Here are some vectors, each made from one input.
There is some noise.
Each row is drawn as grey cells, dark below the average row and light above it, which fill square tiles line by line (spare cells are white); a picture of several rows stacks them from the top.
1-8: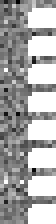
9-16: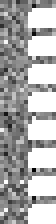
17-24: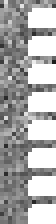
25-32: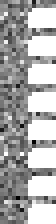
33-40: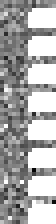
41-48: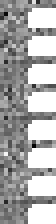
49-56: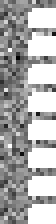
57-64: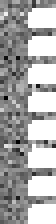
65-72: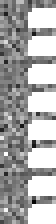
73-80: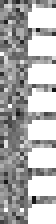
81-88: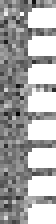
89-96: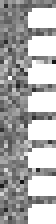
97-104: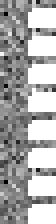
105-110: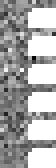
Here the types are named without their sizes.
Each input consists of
a point on a line and a true/false value, together with either a point on a circle, or a fixed value.
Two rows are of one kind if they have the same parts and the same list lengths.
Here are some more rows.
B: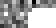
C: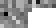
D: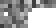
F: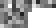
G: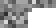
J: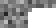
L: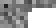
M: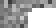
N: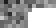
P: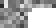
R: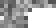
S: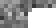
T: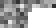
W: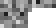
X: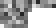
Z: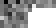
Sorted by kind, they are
B, D, M, N, P, R, T, Z
C, F, G, J, L, S, W, X

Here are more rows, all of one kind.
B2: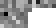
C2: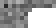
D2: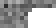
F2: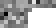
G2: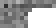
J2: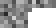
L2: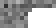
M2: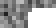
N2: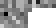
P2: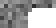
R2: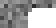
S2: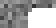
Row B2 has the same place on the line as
F2 and N2.
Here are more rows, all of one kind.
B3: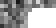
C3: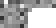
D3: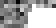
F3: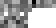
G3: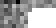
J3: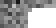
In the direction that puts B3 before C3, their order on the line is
F3, B3, J3, G3, C3, D3.
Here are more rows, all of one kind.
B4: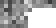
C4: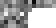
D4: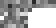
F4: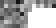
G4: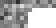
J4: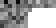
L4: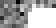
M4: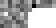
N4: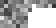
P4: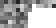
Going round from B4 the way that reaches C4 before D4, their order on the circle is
B4, N4, F4, L4, J4, P4, G4, C4, M4, D4.
